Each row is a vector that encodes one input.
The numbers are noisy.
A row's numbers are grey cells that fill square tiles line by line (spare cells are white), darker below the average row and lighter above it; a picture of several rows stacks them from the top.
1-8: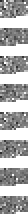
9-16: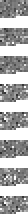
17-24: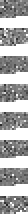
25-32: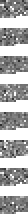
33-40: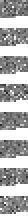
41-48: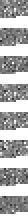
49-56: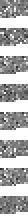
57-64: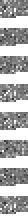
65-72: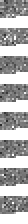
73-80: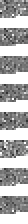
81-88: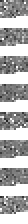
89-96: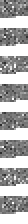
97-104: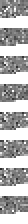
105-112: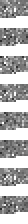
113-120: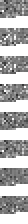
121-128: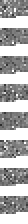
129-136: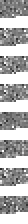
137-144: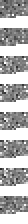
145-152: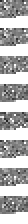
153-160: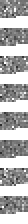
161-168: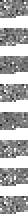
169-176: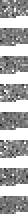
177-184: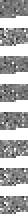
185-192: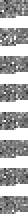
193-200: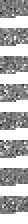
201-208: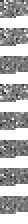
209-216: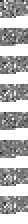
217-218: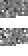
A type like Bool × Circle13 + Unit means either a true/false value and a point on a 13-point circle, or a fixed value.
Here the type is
Bool × Circle6 + List3(Line5) + Tree8.
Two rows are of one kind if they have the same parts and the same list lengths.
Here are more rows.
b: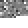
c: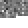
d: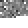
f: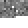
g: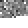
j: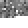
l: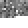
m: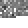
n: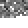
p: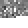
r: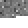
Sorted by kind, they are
b, d, g
c
f, r
j, l
m, p
n

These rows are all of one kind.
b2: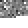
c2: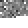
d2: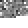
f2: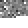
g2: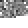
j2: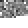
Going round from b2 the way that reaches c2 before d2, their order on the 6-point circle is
b2, f2, c2, j2, g2, d2.
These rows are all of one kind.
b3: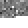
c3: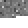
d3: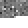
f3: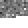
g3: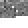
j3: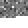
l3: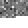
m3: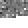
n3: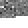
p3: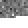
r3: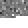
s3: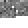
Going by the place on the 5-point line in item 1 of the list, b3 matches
d3, g3 and s3.
